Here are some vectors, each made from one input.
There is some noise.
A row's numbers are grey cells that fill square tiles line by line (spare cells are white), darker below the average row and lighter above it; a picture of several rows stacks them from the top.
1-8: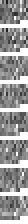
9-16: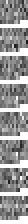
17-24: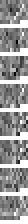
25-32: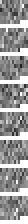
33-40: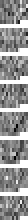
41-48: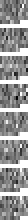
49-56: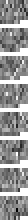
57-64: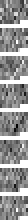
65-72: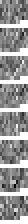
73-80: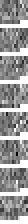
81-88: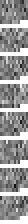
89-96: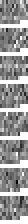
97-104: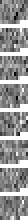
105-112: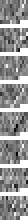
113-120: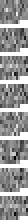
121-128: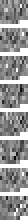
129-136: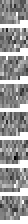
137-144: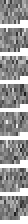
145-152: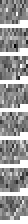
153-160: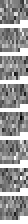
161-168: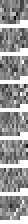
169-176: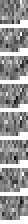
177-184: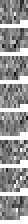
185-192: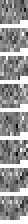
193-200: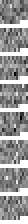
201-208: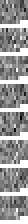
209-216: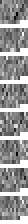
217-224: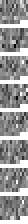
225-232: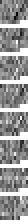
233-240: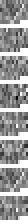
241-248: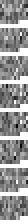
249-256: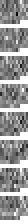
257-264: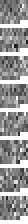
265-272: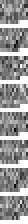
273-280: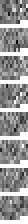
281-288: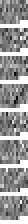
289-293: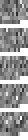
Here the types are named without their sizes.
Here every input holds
a point on each of two lines.
